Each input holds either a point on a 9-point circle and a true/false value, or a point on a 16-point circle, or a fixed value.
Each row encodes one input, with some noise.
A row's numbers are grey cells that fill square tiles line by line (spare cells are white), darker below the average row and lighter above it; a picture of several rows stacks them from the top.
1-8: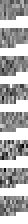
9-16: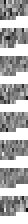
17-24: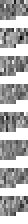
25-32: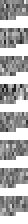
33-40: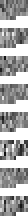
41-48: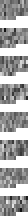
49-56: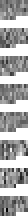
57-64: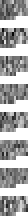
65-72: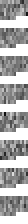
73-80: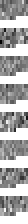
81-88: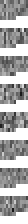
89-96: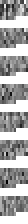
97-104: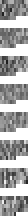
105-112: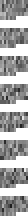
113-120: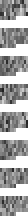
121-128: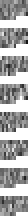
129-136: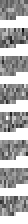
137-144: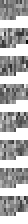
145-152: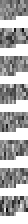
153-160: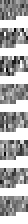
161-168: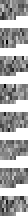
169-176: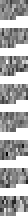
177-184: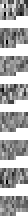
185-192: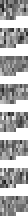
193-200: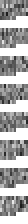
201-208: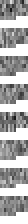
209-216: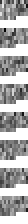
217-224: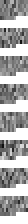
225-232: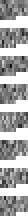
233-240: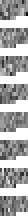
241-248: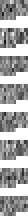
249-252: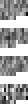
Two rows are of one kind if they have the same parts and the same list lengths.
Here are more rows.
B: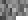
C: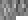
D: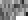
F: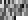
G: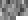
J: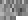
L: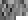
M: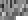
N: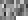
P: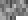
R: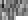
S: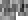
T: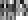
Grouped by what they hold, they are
B, D, F, L, T
C, G, J, M, N, P, R
S

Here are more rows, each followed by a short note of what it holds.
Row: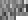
a point on a 16-point circle
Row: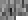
a point on a 16-point circle
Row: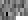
a point on a 16-point circle
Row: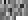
a point on a 16-point circle
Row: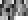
a fixed value
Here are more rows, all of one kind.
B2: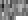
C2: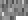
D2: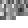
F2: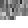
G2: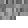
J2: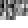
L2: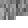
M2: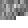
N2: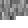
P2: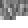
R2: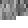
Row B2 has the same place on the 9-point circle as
C2 and N2.
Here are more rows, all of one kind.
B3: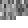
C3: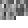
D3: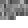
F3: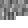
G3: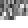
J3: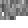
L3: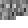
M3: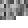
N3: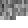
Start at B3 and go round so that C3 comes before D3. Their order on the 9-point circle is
B3, C3, M3, N3, D3, J3, F3, L3, G3.
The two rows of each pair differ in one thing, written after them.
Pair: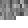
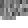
the place on the 9-point circle
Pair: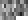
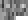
the place on the 9-point circle
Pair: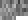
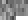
the place on the 9-point circle
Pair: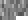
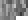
the true/false value
